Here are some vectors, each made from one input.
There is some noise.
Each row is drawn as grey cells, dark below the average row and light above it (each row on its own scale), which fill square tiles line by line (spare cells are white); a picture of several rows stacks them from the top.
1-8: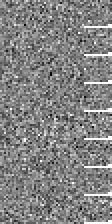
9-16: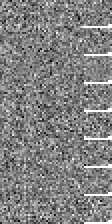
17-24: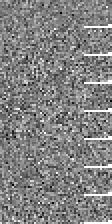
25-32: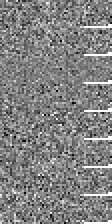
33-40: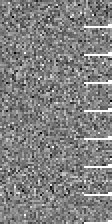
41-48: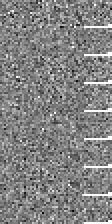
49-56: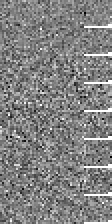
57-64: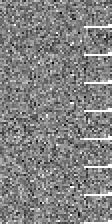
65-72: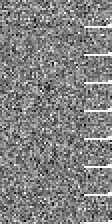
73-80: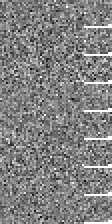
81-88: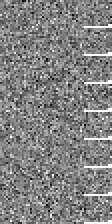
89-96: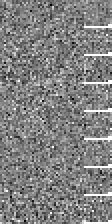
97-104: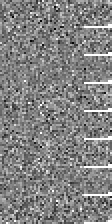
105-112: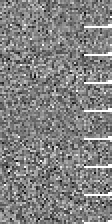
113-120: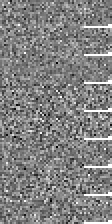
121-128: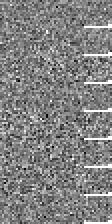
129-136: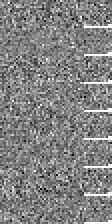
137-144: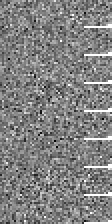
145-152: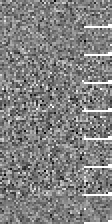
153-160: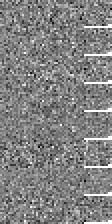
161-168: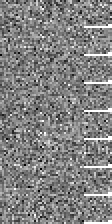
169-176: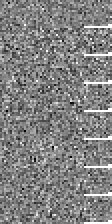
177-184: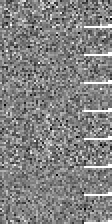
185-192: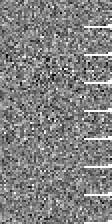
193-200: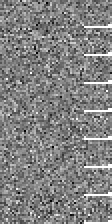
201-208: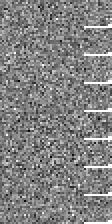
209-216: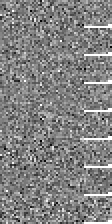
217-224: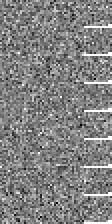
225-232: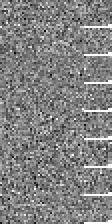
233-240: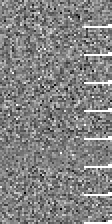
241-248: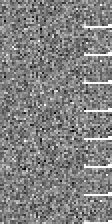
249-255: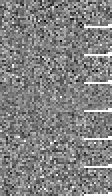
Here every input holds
three true/false values, together with either a point on a 9-point circle and a point on a 4-point line, or a point on an 11-point line.
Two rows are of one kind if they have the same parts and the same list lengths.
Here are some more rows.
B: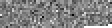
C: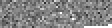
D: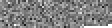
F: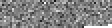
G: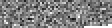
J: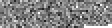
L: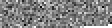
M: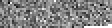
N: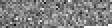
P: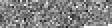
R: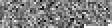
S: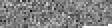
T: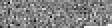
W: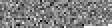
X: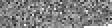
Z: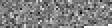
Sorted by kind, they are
B, D, F, G, J, L, P, R, S, W
C, M, N, T, X, Z

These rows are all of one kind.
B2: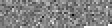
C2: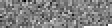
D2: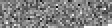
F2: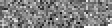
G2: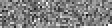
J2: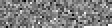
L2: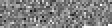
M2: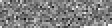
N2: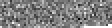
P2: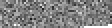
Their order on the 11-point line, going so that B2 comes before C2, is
B2, G2, L2, N2, P2, D2, J2, C2, M2, F2.
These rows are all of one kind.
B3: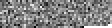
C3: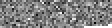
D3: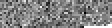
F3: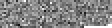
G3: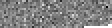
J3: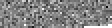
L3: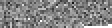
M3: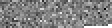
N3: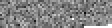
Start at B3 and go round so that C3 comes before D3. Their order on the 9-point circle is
B3, G3, L3, J3, F3, M3, N3, C3, D3.
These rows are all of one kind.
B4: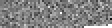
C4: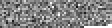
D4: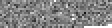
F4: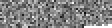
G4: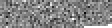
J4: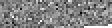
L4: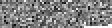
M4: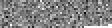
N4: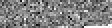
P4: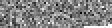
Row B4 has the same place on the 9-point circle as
C4, D4, L4 and P4.
